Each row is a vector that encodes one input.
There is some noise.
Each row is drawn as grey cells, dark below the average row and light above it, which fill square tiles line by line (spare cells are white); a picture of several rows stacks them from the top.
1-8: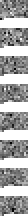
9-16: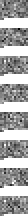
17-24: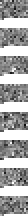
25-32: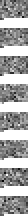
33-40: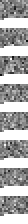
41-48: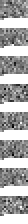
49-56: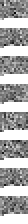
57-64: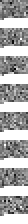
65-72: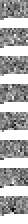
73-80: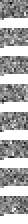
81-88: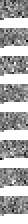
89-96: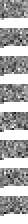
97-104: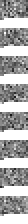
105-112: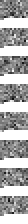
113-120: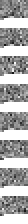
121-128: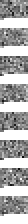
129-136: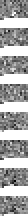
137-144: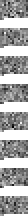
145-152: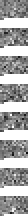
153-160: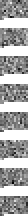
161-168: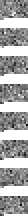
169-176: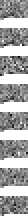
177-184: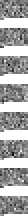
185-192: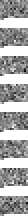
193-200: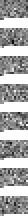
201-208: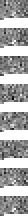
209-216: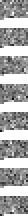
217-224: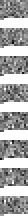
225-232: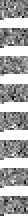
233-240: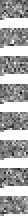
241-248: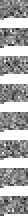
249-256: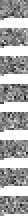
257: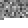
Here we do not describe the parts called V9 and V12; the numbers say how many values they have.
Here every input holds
a point on a 13-point circle, a true/false value, a value of V9 and a value of V12.
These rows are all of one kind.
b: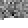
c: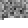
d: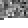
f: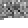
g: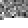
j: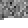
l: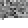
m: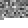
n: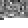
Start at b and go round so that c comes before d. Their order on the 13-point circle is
b, l, m, g, f, n, c, d, j.
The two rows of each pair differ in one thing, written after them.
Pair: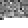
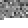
the value of V9
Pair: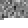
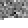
the value of V9
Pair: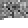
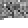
the place on the 13-point circle
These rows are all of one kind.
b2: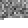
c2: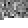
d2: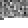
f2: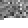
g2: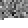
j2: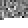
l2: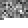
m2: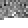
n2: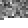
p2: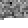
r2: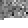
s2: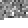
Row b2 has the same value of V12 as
c2, d2, j2 and p2.
